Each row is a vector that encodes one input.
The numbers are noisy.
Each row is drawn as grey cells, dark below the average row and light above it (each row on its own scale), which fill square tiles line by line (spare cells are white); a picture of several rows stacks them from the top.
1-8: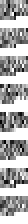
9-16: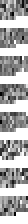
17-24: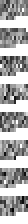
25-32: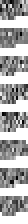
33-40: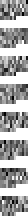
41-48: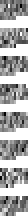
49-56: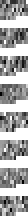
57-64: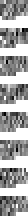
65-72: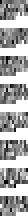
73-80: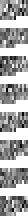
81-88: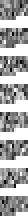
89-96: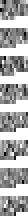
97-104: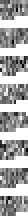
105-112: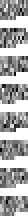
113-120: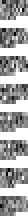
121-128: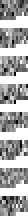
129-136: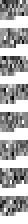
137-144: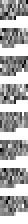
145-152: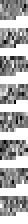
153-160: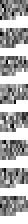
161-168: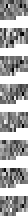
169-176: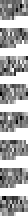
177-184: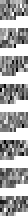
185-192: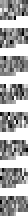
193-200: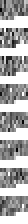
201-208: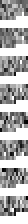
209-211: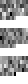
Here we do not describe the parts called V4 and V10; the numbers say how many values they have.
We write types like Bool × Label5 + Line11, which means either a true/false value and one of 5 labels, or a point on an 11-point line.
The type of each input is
Bool × V4 + (Circle11 + Unit) × V10.
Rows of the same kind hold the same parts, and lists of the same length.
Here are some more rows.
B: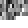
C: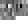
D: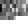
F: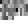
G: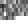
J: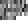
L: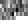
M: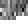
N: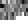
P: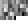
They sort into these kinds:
B, C, L, M
D, F, G, J, N
P

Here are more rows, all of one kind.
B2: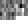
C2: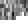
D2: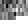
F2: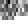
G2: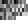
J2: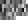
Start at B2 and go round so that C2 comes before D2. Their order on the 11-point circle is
B2, F2, C2, J2, G2, D2.
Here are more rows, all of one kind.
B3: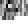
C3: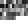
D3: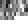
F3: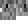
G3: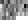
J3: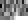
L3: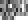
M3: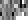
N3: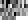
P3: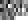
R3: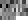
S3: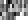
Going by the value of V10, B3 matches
D3, G3, L3 and P3.
